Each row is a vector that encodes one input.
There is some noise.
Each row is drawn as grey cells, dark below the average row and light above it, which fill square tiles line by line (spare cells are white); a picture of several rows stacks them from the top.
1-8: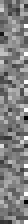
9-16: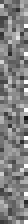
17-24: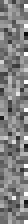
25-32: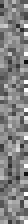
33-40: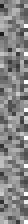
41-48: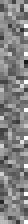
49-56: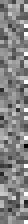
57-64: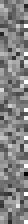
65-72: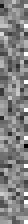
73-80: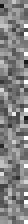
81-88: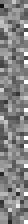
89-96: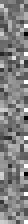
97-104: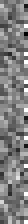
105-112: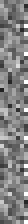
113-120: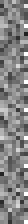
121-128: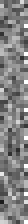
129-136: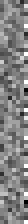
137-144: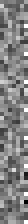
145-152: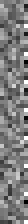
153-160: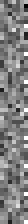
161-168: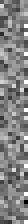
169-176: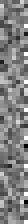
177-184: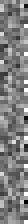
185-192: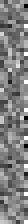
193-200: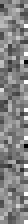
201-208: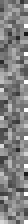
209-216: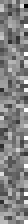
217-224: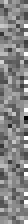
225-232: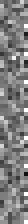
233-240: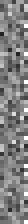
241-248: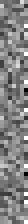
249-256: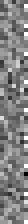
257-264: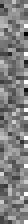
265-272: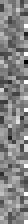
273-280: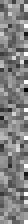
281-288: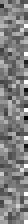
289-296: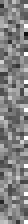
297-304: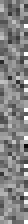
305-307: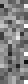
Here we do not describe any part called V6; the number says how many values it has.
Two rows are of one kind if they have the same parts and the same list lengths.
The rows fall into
2 kinds.
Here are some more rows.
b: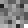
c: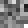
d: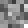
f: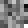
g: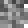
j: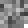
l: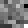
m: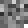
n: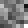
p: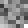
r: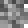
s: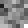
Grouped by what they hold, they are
b, c, f, m, p, s
d, g, j, l, n, r

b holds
a true/false value and a value of V6.
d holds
a point on a 5-point circle and a true/false value.
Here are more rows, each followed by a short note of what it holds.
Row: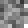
a point on a 5-point circle and a true/false value
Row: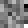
a true/false value and a value of V6
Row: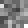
a point on a 5-point circle and a true/false value
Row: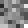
a true/false value and a value of V6
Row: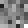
a true/false value and a value of V6
